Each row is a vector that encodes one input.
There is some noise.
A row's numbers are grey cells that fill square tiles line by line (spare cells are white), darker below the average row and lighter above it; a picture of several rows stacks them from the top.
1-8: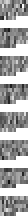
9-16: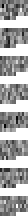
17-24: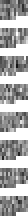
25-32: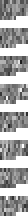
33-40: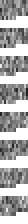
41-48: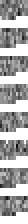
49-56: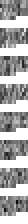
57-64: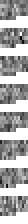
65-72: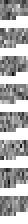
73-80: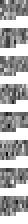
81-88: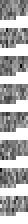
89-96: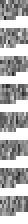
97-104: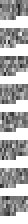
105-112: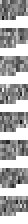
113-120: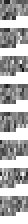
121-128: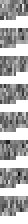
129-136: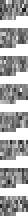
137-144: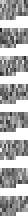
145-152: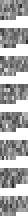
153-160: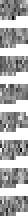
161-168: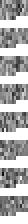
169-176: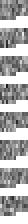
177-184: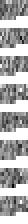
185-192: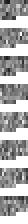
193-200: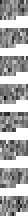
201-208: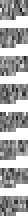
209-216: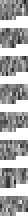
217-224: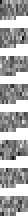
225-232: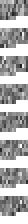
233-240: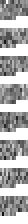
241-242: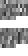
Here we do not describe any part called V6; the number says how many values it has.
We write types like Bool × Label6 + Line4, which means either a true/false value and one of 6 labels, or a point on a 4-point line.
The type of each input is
Bool × Bool × Bool × Bool × Line9 + Label8 × (Tree10 + V6).
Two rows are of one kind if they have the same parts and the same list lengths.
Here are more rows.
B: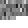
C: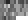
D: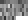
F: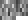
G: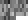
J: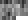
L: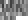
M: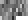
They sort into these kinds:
B, L
C, D, G, J
F, M

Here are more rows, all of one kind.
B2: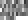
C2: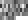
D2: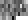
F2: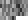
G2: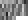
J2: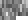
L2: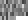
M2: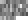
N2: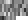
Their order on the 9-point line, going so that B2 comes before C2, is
B2, L2, G2, M2, N2, J2, C2, D2, F2.
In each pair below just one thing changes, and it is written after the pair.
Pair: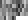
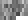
the place on the 9-point line
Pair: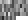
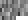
one of the four true/false values
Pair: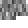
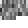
the place on the 9-point line
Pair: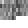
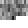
the place on the 9-point line
